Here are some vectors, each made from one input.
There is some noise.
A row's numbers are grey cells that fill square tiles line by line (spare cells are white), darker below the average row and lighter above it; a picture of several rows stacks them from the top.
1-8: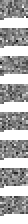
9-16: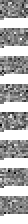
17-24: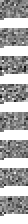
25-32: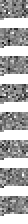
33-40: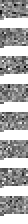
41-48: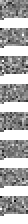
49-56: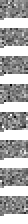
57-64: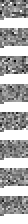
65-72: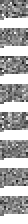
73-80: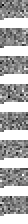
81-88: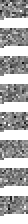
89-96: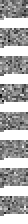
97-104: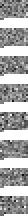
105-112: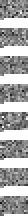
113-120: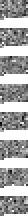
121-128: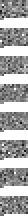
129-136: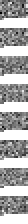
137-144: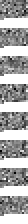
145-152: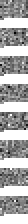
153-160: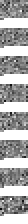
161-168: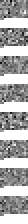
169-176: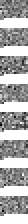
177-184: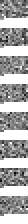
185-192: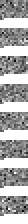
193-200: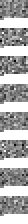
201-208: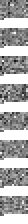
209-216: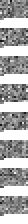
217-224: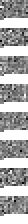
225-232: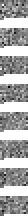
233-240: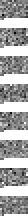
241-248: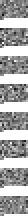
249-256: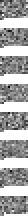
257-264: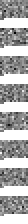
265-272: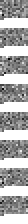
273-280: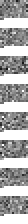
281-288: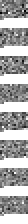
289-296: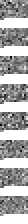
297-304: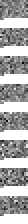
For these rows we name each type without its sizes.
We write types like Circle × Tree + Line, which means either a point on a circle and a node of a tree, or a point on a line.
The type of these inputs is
(Bool × Label + Unit) × Label × Label × (Label + Line × Line).
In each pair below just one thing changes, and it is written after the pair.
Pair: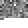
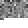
one of the three labels
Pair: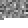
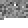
one of the three labels
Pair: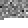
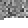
the true/false value
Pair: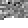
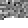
the place on one of the two lines
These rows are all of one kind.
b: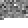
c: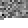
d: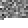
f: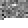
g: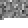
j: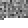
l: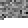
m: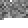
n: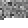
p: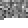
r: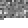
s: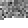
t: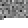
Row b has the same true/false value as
g and m.
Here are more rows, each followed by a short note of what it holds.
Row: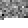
four labels and a true/false value
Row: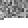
three labels, a point on each of two lines and a true/false value
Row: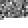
three labels
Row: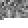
four labels and a true/false value
